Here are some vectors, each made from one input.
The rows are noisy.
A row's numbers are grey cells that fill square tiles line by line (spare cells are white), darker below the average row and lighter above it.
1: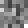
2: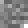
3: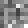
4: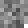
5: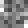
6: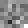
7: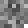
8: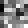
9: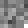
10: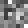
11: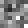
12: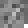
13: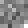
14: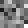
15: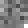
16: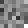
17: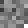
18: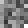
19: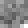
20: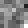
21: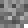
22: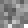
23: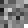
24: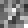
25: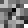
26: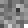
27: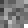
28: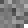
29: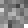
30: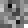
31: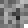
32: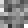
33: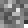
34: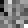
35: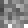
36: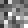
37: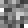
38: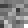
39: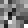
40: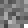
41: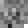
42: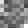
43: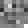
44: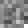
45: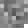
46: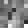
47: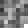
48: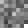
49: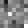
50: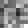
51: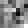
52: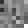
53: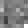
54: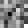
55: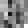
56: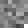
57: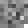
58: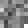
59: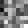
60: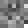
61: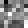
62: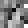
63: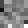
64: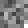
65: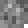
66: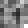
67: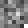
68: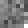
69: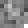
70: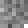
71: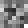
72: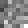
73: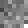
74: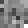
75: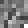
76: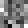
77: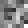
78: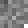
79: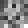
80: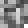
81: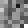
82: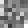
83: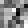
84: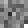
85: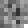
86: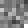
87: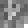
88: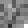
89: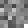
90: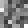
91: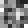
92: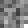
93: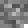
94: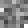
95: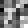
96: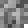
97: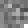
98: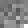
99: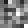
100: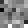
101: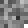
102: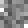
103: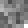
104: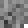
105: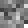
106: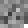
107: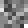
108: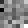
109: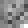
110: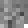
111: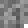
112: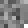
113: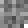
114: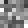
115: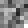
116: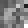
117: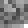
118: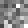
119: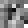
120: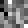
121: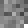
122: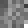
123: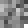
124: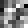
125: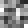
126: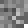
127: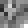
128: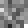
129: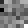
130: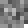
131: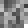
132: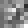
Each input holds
either two labels (each one of 8), or a point on a 9-point line.
